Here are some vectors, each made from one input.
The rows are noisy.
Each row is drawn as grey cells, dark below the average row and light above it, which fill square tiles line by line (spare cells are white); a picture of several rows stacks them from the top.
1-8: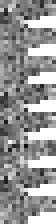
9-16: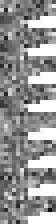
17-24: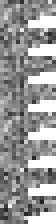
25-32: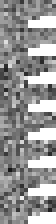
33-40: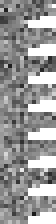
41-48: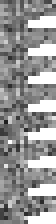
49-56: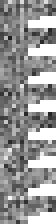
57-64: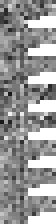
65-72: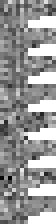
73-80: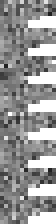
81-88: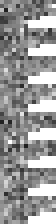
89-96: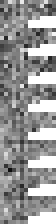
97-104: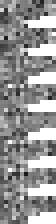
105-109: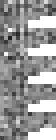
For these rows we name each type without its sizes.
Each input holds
either a point on a circle, or a point on a line, or three true/false values.
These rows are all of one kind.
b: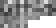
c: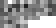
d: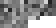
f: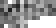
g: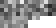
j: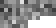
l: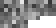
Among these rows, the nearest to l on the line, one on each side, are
d and j.
